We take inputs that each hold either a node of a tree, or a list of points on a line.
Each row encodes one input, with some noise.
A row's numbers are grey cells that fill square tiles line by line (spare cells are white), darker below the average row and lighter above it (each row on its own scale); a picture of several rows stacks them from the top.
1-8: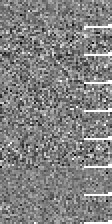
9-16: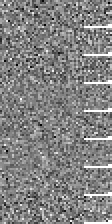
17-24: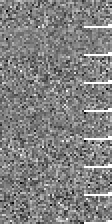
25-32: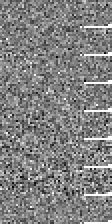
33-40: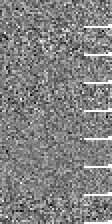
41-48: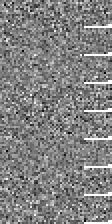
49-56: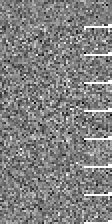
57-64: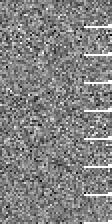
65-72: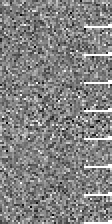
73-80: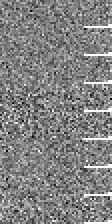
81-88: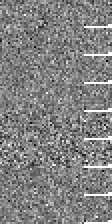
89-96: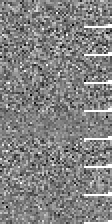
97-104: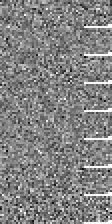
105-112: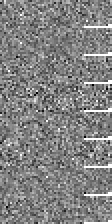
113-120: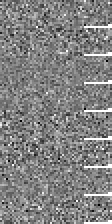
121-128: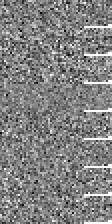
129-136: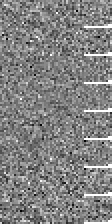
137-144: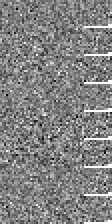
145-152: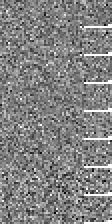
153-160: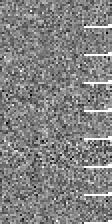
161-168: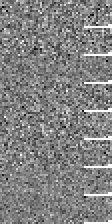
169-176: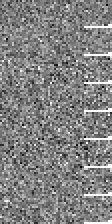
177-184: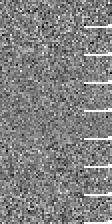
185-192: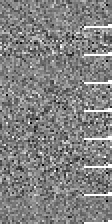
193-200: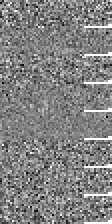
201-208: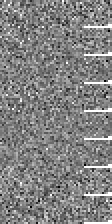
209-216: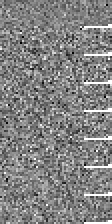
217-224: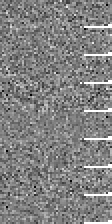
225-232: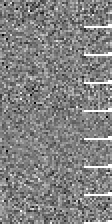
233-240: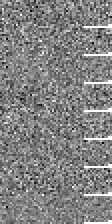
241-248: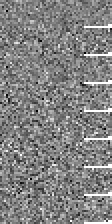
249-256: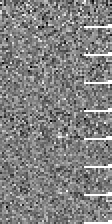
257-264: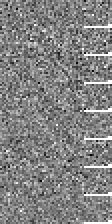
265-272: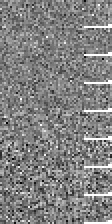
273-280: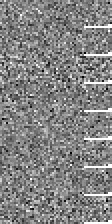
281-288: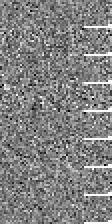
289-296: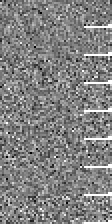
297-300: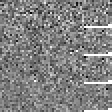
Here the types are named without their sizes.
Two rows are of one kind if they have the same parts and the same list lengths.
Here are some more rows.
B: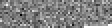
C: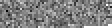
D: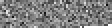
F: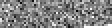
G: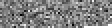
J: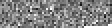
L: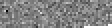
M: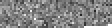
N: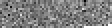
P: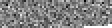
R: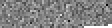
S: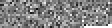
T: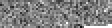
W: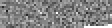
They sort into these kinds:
B, C, F, G, L, N, P, W
D, R
J, M, S
T

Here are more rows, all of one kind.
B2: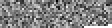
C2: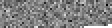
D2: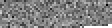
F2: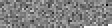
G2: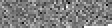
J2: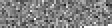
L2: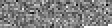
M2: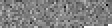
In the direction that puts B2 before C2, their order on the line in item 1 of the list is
J2, G2, B2, M2, C2, F2, D2, L2.
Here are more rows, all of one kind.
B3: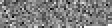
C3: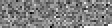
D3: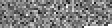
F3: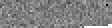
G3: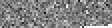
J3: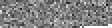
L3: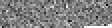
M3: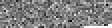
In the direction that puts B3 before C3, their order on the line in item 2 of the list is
M3, B3, L3, D3, G3, C3, F3, J3.
